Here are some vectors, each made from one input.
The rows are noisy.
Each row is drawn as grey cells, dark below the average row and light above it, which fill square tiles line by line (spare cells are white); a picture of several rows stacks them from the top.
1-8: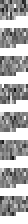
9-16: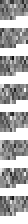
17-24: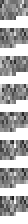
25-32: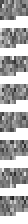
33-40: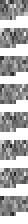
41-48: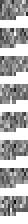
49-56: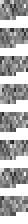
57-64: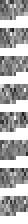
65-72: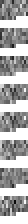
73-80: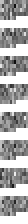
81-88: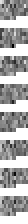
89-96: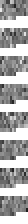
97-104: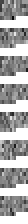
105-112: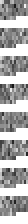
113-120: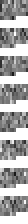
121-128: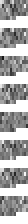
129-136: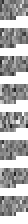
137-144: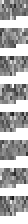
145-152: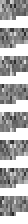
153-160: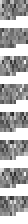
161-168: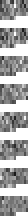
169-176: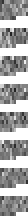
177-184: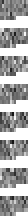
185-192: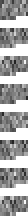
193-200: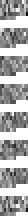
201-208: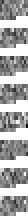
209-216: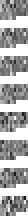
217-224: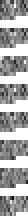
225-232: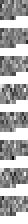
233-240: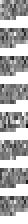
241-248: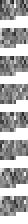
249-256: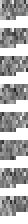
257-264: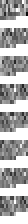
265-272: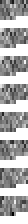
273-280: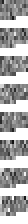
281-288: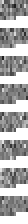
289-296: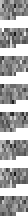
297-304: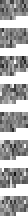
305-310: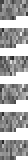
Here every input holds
either a point on an 8-point line and a true/false value, or a list of up to two points on a 5-point line.
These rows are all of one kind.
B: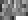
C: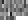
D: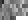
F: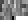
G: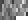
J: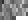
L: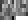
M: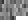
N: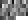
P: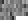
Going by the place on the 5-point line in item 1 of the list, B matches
F, L and N.
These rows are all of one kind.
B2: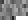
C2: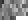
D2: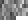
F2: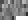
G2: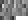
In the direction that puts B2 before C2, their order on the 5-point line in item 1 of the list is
G2, F2, B2, C2, D2.
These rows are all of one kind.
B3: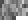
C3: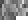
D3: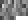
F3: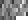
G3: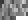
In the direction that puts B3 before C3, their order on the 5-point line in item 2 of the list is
G3, B3, C3, F3, D3.
